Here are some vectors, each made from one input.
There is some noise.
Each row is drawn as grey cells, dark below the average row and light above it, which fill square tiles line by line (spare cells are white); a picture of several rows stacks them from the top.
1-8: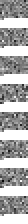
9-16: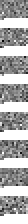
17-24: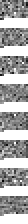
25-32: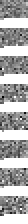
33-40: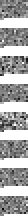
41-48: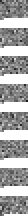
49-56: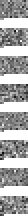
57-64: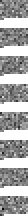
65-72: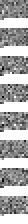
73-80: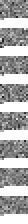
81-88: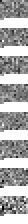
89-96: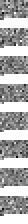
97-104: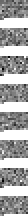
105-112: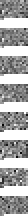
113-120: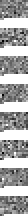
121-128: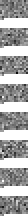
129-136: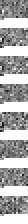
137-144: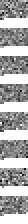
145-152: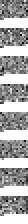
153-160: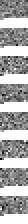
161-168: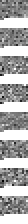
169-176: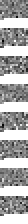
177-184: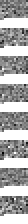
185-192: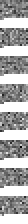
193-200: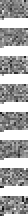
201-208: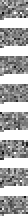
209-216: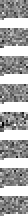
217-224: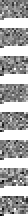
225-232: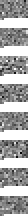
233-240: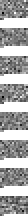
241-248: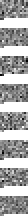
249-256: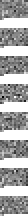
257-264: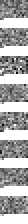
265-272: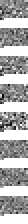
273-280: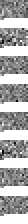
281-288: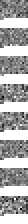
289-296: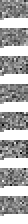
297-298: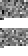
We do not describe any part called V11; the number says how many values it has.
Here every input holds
a point on a 7-point line, a node of a 12-node tree, a true/false value and a value of V11, together with either a point on a 10-point circle, or one of 7 labels.
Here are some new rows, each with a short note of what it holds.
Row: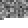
one of 7 labels, a point on a 7-point line, a node of a 12-node tree, a true/false value and a value of V11
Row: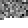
a point on a 10-point circle, a point on a 7-point line, a node of a 12-node tree, a true/false value and a value of V11
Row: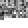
a point on a 10-point circle, a point on a 7-point line, a node of a 12-node tree, a true/false value and a value of V11
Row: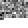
one of 7 labels, a point on a 7-point line, a node of a 12-node tree, a true/false value and a value of V11
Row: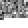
one of 7 labels, a point on a 7-point line, a node of a 12-node tree, a true/false value and a value of V11
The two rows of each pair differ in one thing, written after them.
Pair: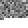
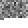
the true/false value
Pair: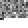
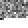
the label
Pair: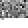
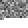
the place on the 7-point line
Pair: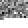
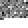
the label
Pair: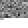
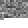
the node of the tree
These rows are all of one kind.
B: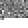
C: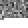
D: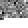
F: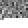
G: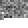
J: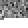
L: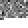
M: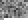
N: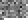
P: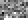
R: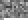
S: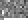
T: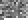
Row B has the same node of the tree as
D and N.
